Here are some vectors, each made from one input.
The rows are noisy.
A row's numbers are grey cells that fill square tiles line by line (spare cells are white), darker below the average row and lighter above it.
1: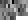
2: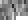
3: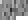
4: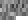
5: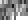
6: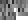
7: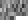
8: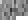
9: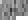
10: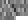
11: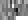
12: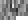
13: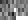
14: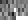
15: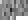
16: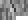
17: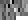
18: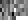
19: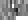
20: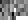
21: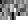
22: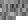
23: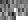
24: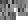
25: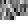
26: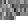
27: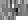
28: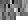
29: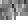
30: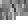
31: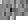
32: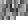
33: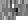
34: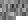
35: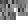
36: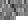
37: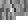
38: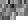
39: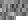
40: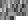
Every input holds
either a point on a 4-point line, or a point on a 5-point line.
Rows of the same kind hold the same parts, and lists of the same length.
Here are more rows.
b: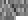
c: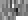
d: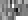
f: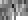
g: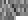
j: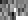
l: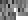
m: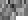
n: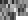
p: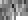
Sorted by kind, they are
b, c, d, f, g, m, p
j, l, n

